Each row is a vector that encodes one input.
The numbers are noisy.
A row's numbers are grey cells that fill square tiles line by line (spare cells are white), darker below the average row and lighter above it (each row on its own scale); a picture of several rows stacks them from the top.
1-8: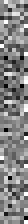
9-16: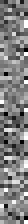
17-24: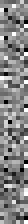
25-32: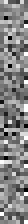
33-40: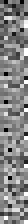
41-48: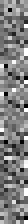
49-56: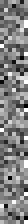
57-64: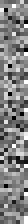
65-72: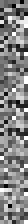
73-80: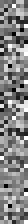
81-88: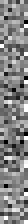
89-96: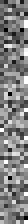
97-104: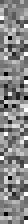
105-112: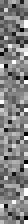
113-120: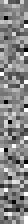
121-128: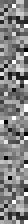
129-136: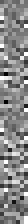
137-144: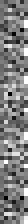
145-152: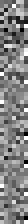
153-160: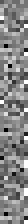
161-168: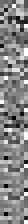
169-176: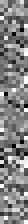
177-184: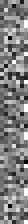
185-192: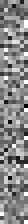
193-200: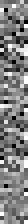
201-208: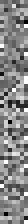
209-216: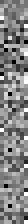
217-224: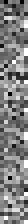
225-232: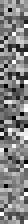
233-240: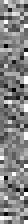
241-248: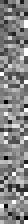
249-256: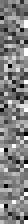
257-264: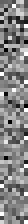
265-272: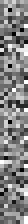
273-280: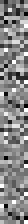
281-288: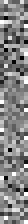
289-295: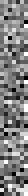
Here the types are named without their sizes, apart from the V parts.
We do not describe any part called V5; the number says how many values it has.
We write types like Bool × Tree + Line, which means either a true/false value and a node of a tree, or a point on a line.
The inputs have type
Bool × (Circle + V5).
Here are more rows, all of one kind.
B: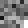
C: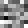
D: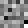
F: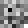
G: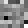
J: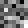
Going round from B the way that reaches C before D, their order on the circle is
B, C, G, D, J, F.
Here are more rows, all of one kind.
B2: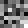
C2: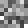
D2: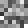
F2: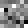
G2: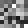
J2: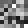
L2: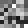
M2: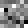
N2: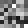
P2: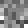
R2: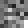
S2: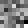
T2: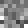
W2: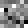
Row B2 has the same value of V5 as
F2, M2 and W2.
